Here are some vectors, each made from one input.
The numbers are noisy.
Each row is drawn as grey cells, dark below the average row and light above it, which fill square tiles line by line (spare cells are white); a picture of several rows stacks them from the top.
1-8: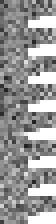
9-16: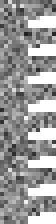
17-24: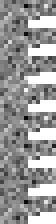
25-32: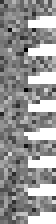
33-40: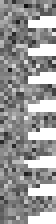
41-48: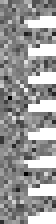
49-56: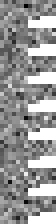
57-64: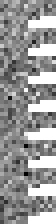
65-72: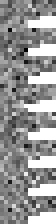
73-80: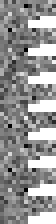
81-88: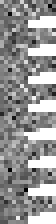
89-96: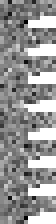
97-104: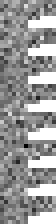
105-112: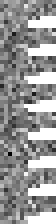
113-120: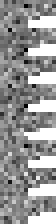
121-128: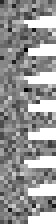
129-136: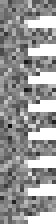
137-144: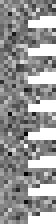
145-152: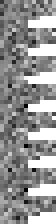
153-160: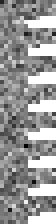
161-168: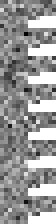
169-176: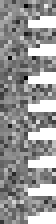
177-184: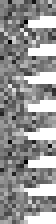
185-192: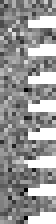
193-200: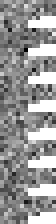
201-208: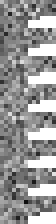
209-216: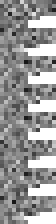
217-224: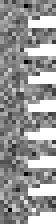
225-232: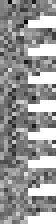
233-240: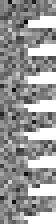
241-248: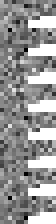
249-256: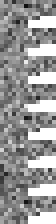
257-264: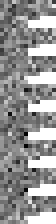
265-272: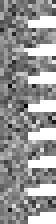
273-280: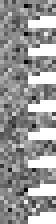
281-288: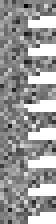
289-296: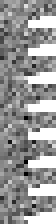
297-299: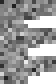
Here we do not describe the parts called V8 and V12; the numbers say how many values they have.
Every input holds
either one of 5 labels, a value of V8 and a value of V12, or a point on a 9-point line.
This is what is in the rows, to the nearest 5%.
About 75% of them hold one of 5 labels, a value of V8 and a value of V12. The rest hold a point on a 9-point line.
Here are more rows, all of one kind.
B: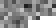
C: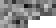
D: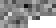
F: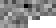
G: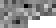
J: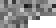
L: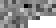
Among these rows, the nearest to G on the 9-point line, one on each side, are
C and F.
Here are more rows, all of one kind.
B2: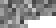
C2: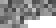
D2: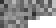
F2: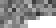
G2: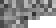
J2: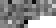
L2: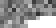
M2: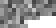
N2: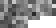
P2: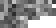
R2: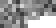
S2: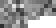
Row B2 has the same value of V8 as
C2, F2, L2 and M2.
